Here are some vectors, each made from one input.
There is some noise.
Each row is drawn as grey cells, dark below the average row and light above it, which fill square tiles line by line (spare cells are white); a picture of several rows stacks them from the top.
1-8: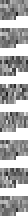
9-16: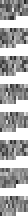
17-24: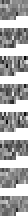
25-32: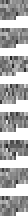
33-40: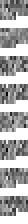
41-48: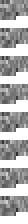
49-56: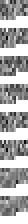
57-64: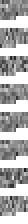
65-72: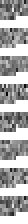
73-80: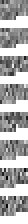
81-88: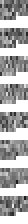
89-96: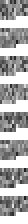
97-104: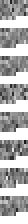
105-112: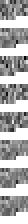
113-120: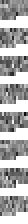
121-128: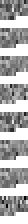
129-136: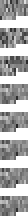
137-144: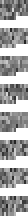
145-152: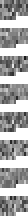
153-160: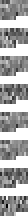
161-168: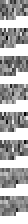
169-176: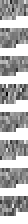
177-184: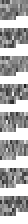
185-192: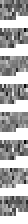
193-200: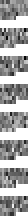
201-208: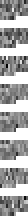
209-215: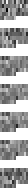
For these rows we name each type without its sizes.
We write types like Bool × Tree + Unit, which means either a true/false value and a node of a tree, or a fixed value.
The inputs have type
Circle + Line.
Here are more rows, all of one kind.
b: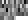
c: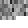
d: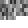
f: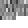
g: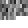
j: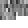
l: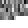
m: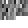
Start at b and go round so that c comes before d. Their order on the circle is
b, l, j, f, c, d, g, m.
